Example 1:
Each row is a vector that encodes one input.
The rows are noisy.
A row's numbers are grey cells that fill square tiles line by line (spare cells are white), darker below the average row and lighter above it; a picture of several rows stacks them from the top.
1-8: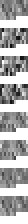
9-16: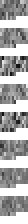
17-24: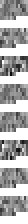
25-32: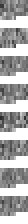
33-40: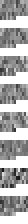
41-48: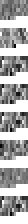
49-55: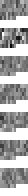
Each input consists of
either a point on a 4-point line, or a point on an 8-point line.
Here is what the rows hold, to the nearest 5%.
About 25% of them hold a point on a 4-point line. The rest hold a point on an 8-point line.
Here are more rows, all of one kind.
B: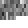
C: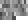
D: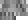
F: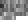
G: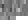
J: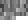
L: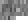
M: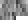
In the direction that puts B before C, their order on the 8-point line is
F, J, G, L, B, M, D, C.
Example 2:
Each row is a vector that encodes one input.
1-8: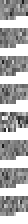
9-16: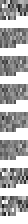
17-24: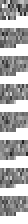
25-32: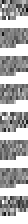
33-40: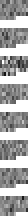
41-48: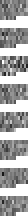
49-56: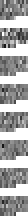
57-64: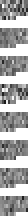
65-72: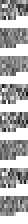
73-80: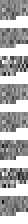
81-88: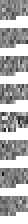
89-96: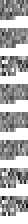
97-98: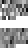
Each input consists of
either a point on a 7-point line, or a point on a 13-point line.
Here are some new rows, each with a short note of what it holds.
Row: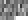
a point on a 13-point line
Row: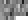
a point on a 13-point line
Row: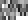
a point on a 7-point line
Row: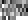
a point on a 7-point line
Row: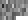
a point on a 13-point line
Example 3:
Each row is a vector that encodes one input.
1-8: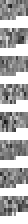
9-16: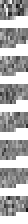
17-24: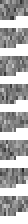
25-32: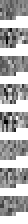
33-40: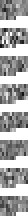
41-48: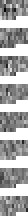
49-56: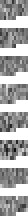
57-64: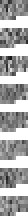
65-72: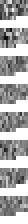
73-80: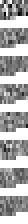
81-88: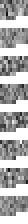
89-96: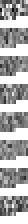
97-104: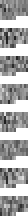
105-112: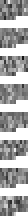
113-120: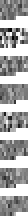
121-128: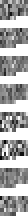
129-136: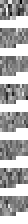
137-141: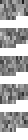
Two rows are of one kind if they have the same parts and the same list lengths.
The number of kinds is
2.
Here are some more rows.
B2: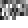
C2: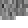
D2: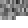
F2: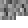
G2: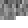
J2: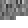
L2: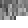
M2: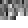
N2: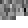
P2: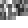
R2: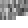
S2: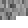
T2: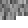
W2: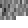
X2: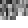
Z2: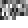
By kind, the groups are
B2, Z2
C2, D2, F2, G2, J2, L2, M2, N2, P2, R2, S2, T2, W2, X2

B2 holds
a fixed value.
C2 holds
two labels (each one of 9).
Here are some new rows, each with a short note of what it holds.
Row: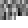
two labels (each one of 9)
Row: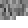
two labels (each one of 9)
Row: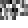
a fixed value
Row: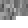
two labels (each one of 9)
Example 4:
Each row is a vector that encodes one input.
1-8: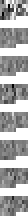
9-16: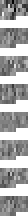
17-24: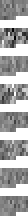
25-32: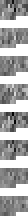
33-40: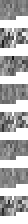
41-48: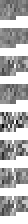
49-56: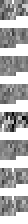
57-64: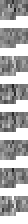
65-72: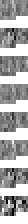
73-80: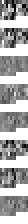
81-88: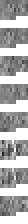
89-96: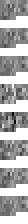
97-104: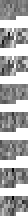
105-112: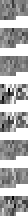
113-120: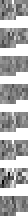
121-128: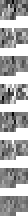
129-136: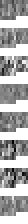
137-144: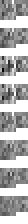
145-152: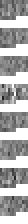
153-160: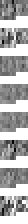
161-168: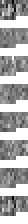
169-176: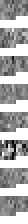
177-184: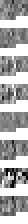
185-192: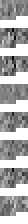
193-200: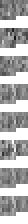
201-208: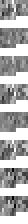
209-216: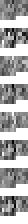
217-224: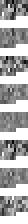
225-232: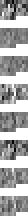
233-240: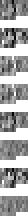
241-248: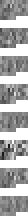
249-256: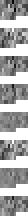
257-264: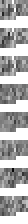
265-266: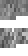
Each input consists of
a list of up to two points on a 4-point line.
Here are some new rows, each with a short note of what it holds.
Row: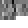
a list of two items
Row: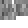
a list of one item
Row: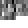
a list of two items
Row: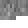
a list of one item
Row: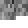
a list of one item
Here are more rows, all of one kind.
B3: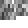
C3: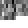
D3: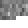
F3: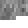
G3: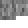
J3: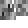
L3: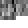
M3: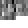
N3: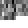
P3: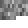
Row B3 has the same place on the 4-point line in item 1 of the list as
G3 and M3.
